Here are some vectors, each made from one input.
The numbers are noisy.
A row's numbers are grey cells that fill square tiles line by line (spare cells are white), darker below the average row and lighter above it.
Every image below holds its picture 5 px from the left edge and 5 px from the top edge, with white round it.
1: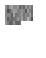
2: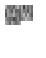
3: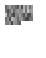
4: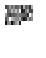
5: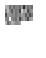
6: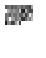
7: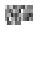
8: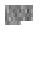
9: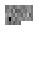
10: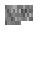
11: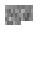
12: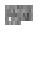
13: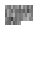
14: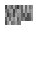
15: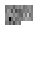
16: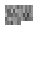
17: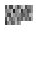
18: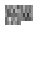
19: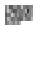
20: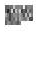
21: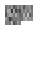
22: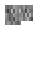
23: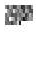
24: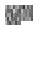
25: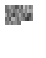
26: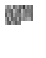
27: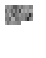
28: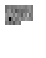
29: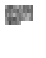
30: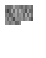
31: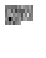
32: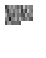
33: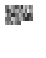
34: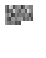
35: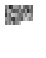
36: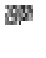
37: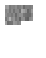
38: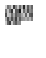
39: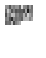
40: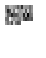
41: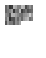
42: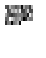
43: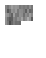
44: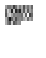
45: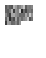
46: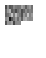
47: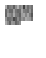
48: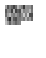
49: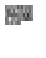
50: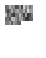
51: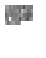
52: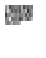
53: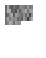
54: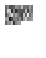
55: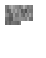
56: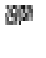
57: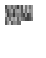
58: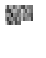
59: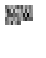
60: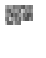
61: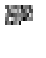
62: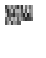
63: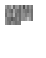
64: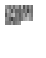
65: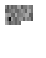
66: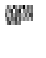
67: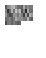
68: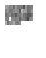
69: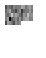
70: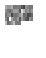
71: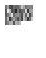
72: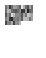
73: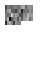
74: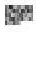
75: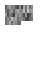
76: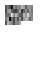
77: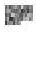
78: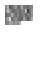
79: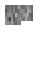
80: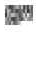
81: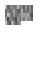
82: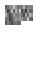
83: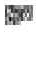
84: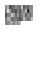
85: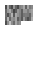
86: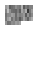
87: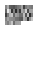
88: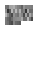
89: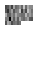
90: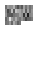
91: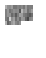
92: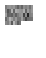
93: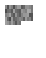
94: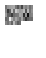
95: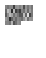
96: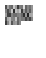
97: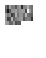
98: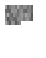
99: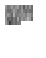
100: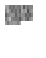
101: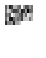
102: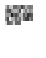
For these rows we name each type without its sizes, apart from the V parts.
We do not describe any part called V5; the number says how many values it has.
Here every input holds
a list of items, each a true/false value and a value of V5.
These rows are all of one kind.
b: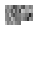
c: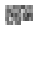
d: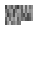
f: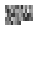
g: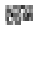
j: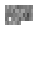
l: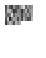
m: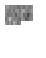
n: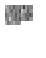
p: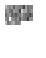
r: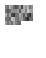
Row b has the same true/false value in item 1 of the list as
d, f, l and r.
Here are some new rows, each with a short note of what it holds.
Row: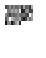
the empty list
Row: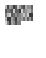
a list of two items
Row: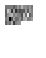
a list of two items
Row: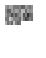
a list of one item
